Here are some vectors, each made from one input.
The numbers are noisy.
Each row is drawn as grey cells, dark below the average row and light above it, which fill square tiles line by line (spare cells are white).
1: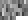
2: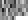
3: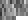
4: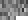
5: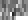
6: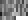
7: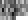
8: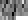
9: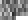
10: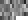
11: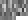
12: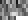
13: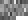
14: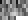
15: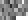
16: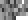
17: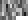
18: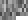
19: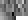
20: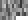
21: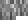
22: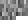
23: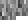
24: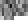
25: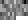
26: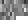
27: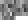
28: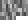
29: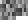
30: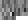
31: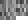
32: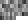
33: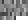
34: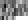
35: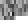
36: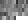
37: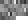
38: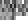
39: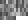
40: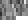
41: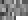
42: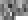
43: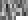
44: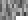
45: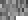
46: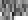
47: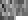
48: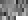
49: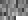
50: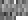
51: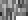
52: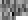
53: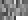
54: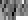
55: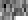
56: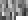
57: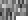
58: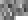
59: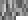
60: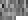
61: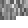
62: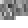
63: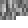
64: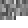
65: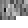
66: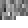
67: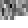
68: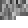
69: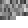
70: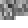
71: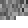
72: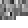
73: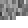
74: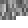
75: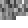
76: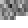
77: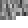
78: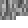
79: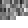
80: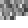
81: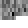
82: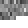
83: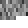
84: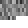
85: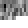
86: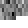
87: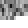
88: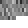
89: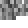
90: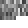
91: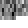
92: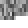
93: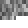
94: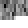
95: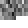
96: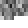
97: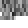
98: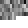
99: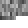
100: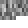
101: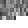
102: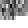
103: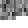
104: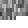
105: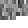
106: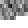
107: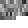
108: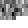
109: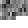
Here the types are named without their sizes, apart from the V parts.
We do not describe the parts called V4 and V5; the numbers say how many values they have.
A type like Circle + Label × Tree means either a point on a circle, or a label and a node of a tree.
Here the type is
(Bool × Bool × Bool + Unit) × V5 + Circle × (Circle + V4).
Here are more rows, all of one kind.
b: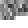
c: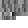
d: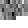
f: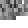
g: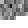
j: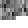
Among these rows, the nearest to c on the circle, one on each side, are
b and j.
